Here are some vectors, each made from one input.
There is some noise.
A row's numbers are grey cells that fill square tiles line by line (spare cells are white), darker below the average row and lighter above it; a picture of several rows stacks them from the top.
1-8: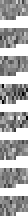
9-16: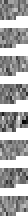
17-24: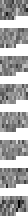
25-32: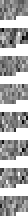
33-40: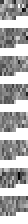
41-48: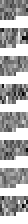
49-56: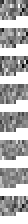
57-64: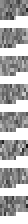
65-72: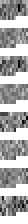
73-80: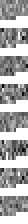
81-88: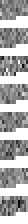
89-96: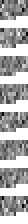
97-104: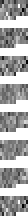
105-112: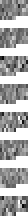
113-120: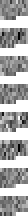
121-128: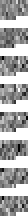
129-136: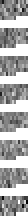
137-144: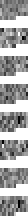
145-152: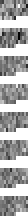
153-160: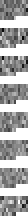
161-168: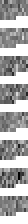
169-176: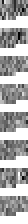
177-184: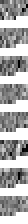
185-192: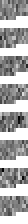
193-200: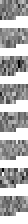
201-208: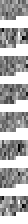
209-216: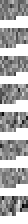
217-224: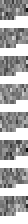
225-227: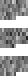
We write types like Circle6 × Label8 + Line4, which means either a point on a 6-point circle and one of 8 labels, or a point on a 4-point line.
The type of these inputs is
Bool × (Tree16 + Unit).
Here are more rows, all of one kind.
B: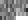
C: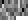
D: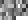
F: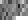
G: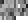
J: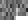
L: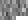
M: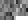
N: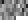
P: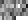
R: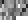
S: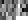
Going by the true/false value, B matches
F, J, L and M.
